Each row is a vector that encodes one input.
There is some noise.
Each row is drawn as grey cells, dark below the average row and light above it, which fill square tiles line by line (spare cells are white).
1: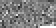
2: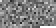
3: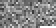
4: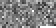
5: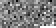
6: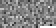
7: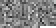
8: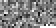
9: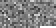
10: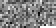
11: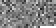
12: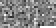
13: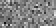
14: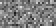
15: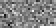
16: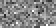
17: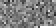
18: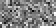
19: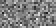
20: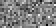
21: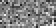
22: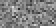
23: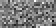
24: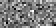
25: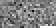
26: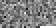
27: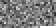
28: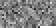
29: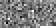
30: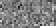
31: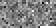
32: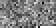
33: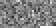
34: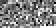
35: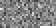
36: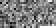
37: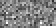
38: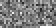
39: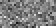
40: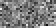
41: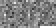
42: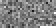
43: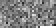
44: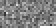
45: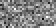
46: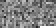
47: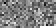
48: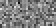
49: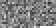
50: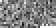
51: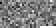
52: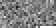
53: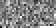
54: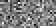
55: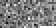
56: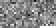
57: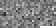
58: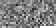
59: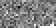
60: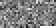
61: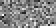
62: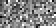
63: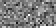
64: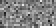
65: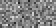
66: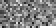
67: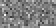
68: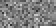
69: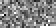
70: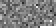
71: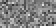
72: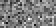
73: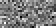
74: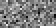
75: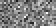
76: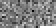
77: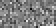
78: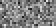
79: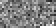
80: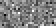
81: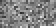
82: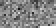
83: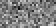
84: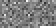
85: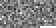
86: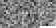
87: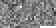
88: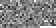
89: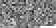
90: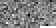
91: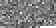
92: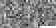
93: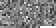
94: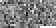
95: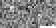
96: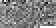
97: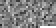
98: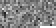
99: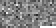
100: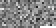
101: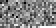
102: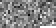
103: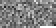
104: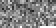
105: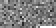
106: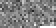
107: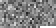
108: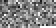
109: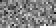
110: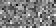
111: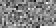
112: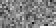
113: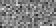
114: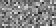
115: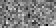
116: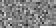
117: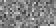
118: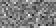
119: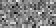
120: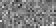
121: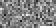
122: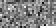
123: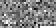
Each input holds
either one of 5 labels and one of 10 labels, or a point on an 8-point line.
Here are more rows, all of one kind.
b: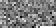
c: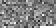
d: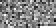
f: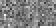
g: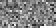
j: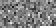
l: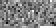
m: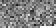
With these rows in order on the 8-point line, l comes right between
b and j.
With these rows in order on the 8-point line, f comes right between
c and d.
